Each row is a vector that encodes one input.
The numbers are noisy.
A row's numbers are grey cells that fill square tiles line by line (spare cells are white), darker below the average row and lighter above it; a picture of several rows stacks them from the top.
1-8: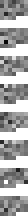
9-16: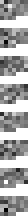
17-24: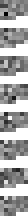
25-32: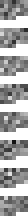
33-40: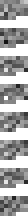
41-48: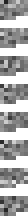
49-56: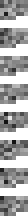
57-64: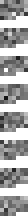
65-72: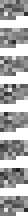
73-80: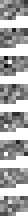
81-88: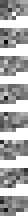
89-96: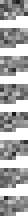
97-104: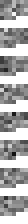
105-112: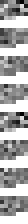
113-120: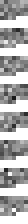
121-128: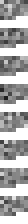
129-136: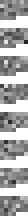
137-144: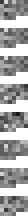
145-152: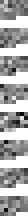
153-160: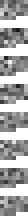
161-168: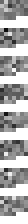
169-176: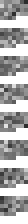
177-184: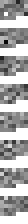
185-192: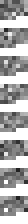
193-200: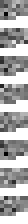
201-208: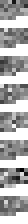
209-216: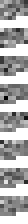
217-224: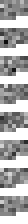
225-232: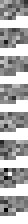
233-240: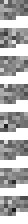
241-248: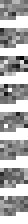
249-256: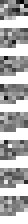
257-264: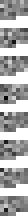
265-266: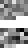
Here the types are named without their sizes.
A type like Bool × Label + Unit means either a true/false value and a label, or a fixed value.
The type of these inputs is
List(Line).
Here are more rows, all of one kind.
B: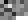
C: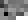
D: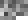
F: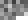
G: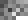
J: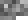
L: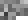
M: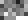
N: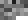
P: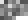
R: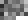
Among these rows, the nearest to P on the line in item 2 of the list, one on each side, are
L and M.
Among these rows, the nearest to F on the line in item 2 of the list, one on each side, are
C and D.
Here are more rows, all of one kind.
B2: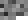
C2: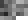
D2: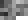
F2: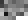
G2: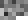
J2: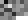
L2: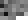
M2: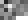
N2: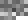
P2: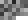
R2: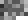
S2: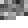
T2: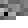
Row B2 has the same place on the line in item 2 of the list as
C2, L2, P2 and R2.
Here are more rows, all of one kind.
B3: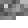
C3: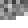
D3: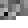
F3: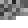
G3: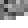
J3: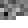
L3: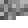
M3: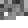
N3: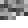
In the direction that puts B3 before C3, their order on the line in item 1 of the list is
M3, N3, J3, D3, B3, L3, G3, C3, F3.
